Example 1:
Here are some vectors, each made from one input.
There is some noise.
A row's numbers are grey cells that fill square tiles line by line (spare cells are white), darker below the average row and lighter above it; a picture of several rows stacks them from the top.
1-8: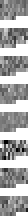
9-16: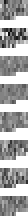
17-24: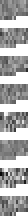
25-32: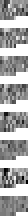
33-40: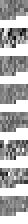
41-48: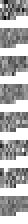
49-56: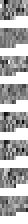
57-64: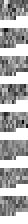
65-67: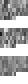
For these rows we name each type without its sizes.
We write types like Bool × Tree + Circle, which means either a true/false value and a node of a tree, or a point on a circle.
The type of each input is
Bool × Bool × Bool + Unit.
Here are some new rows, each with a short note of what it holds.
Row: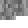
a fixed value
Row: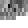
a fixed value
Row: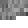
three true/false values
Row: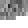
a fixed value
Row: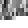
a fixed value
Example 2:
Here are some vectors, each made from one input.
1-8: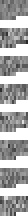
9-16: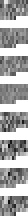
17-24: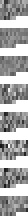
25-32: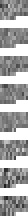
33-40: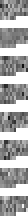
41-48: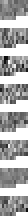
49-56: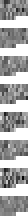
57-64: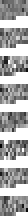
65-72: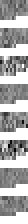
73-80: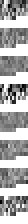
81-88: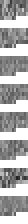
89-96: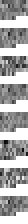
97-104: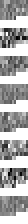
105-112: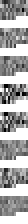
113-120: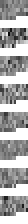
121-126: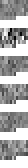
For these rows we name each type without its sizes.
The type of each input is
Bool × Bool × Bool + Unit.
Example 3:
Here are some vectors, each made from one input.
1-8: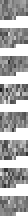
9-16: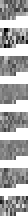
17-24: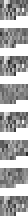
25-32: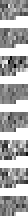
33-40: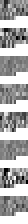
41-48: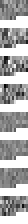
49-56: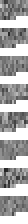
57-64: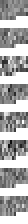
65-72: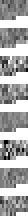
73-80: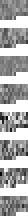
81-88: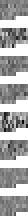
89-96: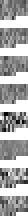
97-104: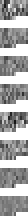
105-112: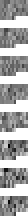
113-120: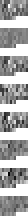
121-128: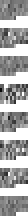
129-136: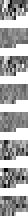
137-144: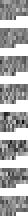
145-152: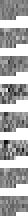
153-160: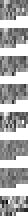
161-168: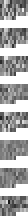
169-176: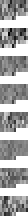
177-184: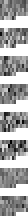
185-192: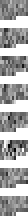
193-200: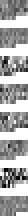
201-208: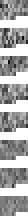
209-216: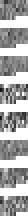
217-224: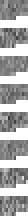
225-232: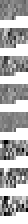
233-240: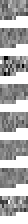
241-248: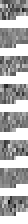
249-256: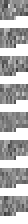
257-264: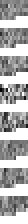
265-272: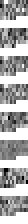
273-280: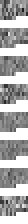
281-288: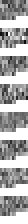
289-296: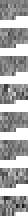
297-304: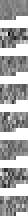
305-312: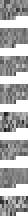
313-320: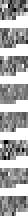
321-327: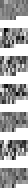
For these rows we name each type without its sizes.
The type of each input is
Bool × Bool × Bool + Unit.
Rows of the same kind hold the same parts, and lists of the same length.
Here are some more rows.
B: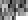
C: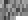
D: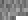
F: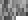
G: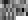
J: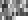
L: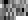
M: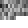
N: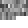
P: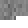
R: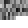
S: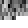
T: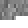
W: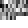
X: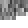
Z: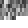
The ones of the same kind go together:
B, C, D, F, G, L, M, N, P, R, S, T, W, X, Z
J

